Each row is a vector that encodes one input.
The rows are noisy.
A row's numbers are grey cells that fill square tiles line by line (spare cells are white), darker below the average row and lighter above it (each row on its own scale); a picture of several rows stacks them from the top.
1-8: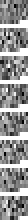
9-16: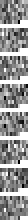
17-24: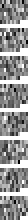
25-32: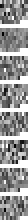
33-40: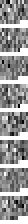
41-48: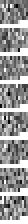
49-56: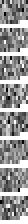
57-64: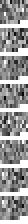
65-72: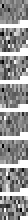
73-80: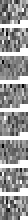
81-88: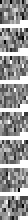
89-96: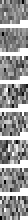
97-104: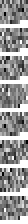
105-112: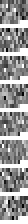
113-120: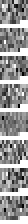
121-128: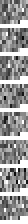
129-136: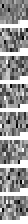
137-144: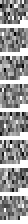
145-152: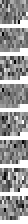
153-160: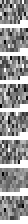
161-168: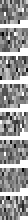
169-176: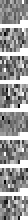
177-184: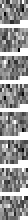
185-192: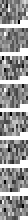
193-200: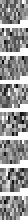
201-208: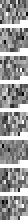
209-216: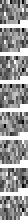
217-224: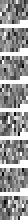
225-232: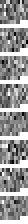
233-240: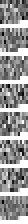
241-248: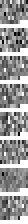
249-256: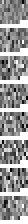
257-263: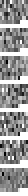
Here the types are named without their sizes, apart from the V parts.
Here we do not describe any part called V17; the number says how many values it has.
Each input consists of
a true/false value, together with either a fixed value, or a label and a value of V17.
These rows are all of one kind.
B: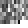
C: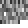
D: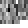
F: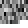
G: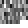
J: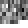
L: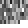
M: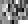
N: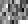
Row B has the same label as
C, D and M.
